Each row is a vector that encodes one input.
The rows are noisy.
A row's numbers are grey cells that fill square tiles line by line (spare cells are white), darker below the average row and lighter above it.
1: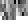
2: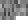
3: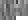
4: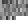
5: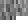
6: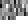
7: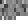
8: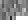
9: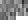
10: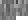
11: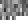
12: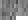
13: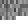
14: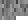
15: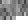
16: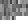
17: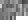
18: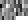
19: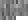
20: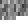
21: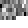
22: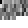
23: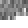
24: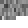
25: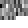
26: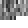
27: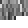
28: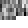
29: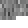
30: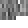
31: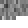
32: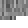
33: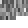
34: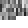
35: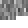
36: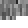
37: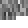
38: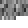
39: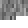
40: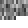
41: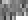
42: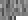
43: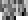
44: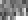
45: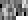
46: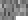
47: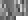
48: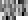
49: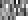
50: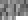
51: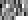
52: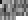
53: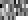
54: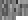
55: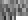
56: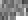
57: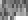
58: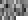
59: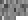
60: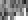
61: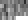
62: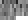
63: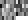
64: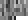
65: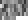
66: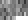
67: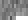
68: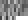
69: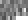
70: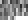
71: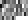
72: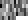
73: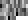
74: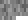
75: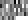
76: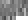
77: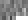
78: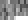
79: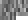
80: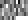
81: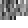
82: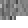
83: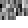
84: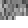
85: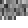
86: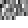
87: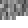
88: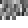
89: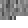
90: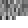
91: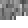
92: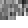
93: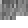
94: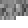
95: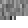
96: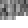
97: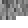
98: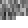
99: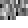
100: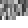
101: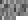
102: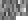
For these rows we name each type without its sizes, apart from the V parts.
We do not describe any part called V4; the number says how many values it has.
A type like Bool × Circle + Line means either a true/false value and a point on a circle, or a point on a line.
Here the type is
List(Line) + V4 × V4.
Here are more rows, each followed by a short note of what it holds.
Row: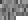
a list of one item
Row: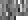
a list of one item
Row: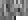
a list of three items
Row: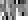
the empty list
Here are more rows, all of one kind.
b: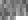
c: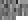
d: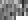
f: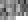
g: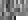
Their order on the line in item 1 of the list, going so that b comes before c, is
d, g, b, f, c.
